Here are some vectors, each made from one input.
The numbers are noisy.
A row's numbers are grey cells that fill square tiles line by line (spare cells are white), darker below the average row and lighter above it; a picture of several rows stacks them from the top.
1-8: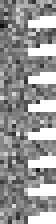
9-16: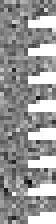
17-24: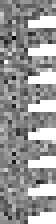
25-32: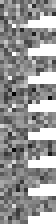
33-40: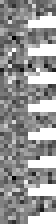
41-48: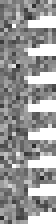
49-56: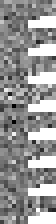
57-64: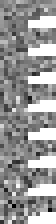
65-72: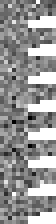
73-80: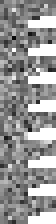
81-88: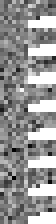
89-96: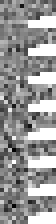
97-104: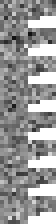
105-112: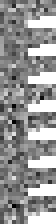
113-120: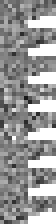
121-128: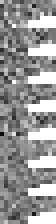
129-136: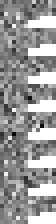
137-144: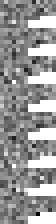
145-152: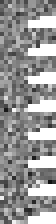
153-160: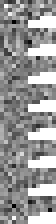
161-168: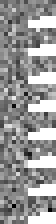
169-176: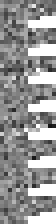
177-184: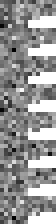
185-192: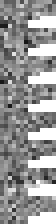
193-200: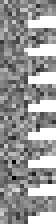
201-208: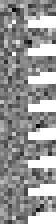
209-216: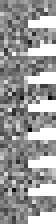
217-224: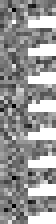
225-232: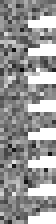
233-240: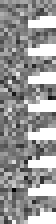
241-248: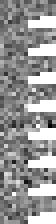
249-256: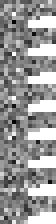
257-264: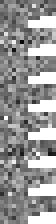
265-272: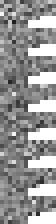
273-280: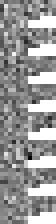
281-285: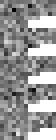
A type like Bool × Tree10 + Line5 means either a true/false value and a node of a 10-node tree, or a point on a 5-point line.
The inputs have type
(Bool × Bool × Bool × Bool + Line5) × Line5 + Label8 × Line6.
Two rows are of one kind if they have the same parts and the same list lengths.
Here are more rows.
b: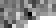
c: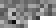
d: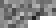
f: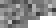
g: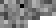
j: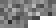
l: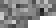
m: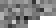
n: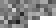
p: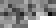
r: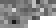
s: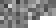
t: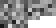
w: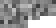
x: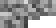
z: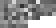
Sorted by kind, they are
b, t
c, d, f, g, j, l, m, n, r, s, w, x, z
p

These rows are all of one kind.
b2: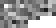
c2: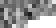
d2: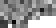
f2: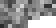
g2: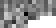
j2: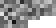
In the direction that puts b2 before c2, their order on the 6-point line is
f2, d2, j2, b2, g2, c2.
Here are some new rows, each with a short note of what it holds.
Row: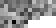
one of 8 labels and a point on a 6-point line
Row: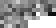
a point on each of two 5-point lines
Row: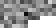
one of 8 labels and a point on a 6-point line
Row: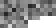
a point on each of two 5-point lines
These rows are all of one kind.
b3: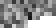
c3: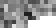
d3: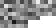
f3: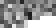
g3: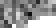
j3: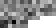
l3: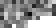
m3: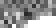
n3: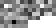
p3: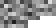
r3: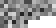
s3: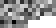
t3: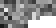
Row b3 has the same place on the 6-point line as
f3, g3, l3 and m3.
